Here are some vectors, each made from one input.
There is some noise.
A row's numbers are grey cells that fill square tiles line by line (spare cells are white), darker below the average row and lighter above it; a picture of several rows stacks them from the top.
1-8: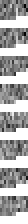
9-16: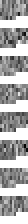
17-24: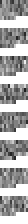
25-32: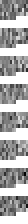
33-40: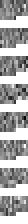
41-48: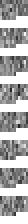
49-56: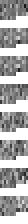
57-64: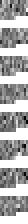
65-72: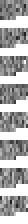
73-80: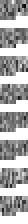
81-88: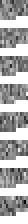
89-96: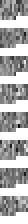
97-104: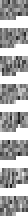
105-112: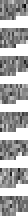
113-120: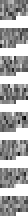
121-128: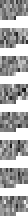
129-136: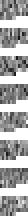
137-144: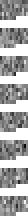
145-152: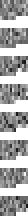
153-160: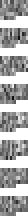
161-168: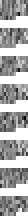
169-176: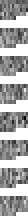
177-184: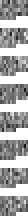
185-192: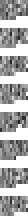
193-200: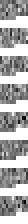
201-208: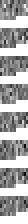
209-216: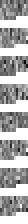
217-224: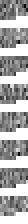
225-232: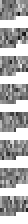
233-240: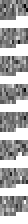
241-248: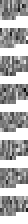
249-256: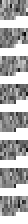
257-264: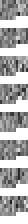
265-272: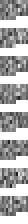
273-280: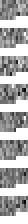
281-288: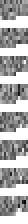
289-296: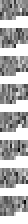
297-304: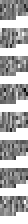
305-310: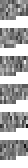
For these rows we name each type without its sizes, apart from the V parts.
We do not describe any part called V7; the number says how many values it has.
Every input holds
a point on a line, together with either four true/false values, or a value of V7.
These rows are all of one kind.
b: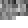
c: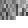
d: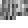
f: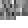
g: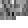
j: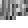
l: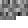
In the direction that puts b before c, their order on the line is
b, l, j, d, c, f, g.
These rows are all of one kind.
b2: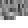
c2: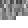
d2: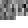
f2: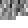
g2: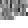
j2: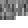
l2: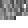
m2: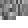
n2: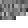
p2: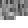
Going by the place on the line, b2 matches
d2, j2, l2 and n2.
